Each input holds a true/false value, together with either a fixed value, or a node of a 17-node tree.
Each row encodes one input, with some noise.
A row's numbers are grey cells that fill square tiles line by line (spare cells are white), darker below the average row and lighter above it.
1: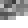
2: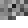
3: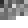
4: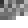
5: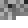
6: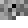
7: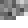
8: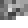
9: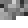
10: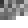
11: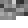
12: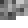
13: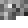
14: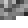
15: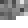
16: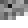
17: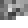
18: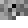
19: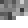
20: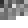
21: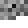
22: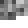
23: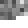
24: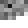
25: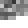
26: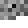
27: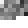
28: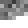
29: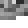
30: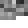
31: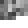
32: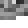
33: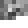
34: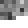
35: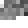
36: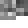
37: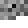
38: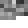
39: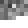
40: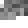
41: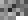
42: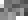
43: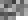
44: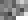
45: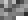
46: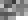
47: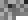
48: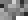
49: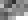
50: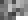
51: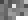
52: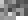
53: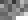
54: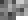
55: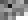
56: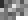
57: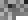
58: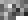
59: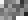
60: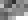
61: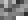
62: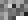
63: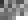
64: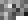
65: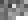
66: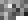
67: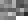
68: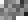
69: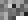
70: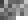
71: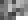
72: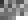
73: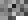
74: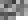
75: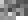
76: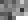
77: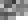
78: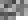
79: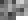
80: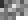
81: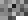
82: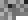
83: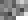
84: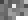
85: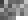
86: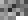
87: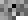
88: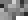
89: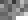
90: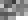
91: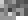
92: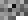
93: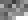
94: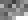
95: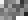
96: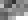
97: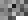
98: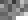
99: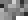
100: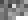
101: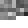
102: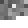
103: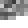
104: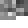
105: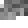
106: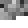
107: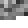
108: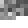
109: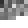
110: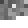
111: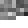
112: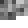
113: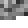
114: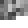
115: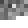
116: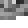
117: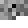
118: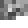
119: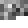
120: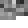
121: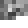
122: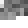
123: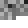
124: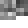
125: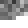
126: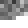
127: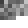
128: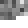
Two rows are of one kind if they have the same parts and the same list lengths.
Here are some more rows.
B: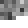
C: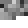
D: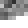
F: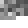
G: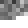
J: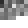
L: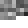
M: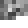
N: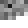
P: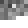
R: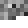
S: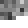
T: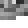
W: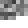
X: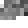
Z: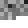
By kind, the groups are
B, C, D, F, G, J, L, M, P, R, S, T, W, X
N, Z

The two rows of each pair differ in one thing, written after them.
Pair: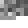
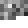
the node of the tree
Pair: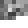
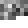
the true/false value
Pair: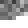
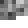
the node of the tree
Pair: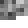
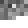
the node of the tree
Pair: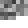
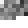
the true/false value
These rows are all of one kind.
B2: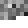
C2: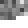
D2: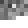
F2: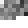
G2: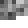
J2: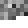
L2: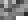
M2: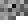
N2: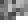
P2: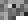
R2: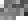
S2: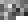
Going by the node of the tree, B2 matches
G2, J2 and P2.
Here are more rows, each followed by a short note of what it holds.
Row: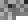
a true/false value
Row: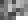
a node of a 17-node tree and a true/false value
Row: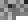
a true/false value
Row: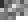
a node of a 17-node tree and a true/false value
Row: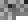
a true/false value
